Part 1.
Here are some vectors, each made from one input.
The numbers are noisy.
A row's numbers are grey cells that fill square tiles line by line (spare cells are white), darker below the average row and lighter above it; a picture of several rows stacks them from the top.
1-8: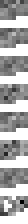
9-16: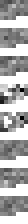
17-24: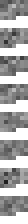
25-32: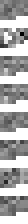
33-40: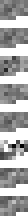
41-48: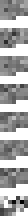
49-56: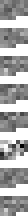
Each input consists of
a point on a 7-point line and a true/false value.
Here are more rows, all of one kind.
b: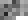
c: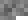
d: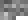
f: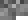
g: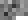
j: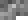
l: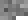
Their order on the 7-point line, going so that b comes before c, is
b, g, c, l, d, j, f.
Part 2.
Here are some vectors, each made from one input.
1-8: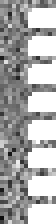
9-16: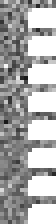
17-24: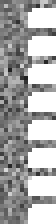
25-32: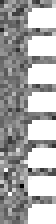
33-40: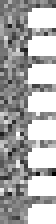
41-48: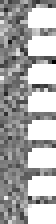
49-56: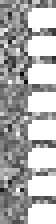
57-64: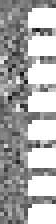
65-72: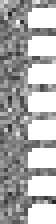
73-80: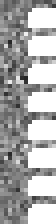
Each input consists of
either a point on a 6-point line, or a point on an 8-point line.
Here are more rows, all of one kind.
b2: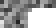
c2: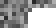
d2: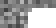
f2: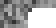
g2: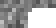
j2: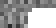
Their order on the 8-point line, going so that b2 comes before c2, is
f2, b2, g2, c2, j2, d2.
